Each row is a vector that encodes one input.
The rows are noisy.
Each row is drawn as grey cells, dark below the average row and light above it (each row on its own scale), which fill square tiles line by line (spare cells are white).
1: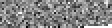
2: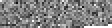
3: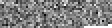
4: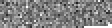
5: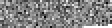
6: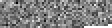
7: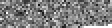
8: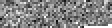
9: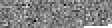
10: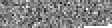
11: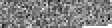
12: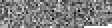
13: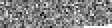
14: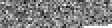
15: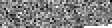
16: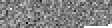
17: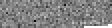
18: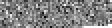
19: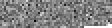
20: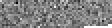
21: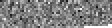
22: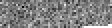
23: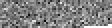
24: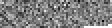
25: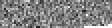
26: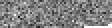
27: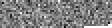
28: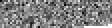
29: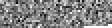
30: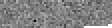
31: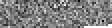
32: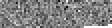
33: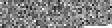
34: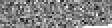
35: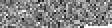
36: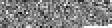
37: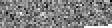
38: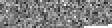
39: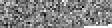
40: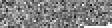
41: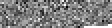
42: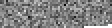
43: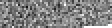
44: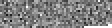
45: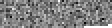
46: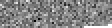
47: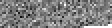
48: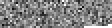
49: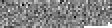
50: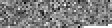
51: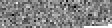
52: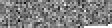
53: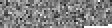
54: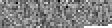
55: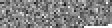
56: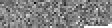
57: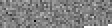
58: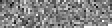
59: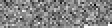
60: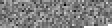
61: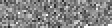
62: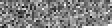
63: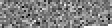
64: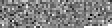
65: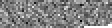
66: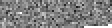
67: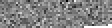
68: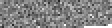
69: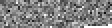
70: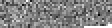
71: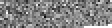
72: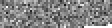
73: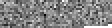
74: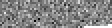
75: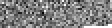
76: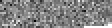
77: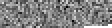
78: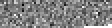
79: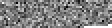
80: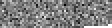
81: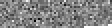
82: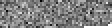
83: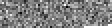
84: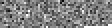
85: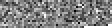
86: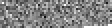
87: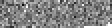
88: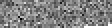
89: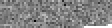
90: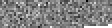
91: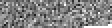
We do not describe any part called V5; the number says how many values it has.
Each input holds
either a point on an 8-point circle and one of 8 labels, or a value of V5.
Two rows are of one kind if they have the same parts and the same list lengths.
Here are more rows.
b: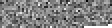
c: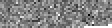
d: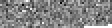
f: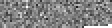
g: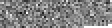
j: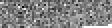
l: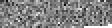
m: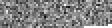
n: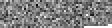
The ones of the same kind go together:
b, c, d, f, l, n
g, j, m

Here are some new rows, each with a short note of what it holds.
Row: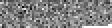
a value of V5
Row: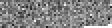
a value of V5
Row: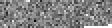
a point on an 8-point circle and one of 8 labels
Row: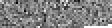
a value of V5
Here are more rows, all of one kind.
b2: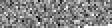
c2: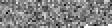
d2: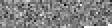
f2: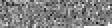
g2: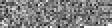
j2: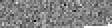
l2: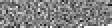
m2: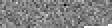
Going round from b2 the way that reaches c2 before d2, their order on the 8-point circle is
b2, g2, l2, c2, m2, j2, d2, f2.
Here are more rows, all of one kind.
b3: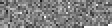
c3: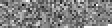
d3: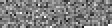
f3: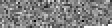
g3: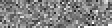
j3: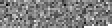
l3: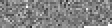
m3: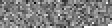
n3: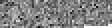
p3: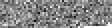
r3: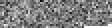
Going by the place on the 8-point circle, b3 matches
d3, g3 and m3.
